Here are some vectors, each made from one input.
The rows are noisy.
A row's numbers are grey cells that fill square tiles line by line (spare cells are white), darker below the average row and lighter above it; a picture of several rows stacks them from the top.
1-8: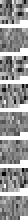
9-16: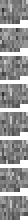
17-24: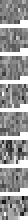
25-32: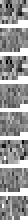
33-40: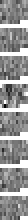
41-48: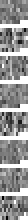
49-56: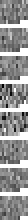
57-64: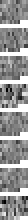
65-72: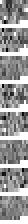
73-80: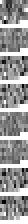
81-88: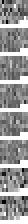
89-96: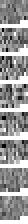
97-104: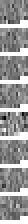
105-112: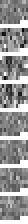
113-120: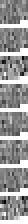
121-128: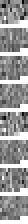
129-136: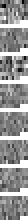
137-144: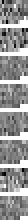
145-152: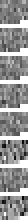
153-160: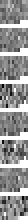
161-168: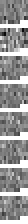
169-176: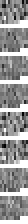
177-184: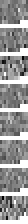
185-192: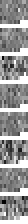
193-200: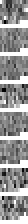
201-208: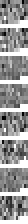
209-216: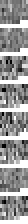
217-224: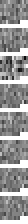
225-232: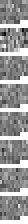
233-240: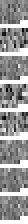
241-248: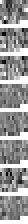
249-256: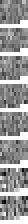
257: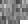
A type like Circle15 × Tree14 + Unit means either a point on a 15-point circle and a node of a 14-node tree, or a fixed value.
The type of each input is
Bool × Bool × Bool + Line7 + List3(Circle8).
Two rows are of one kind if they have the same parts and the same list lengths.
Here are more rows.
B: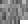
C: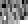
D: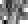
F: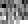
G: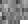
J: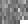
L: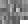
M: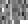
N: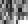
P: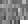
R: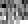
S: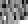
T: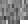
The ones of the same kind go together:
B, P, T
C, F, R, S
D, N
G, J
L
M

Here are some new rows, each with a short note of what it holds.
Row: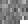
a list of two items
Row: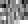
three true/false values
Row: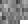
a list of two items
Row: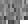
a list of two items
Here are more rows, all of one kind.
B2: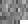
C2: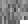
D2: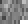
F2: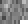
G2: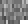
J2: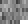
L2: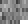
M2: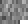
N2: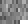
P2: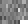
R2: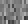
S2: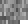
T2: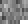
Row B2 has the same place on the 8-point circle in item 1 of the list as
D2, F2, M2 and N2.
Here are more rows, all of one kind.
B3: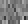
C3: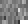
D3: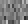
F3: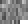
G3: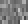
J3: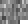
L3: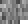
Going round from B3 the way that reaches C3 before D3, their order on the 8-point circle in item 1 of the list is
B3, G3, C3, F3, L3, J3, D3.
